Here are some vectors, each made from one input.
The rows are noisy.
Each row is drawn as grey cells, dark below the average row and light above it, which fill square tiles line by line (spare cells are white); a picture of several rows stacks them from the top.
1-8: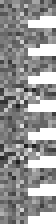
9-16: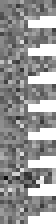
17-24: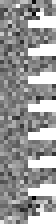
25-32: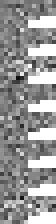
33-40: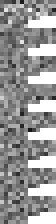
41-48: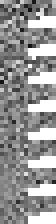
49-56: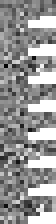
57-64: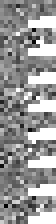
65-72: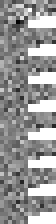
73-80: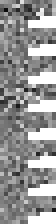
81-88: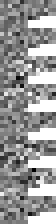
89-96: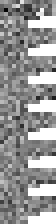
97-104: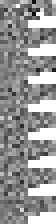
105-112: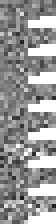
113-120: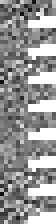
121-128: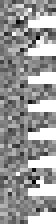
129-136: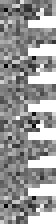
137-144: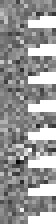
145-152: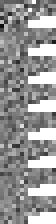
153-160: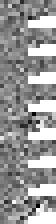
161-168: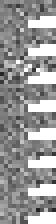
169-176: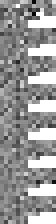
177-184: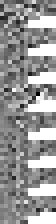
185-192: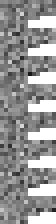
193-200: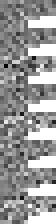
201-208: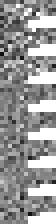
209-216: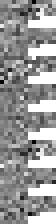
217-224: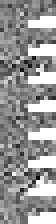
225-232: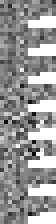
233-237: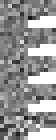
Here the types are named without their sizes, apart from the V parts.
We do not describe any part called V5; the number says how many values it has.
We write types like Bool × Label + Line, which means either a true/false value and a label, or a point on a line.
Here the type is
Bool × V5 + List(Line).
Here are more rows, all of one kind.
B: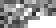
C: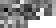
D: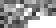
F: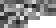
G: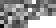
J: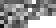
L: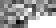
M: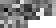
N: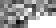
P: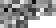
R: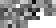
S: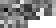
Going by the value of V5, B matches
D and R.
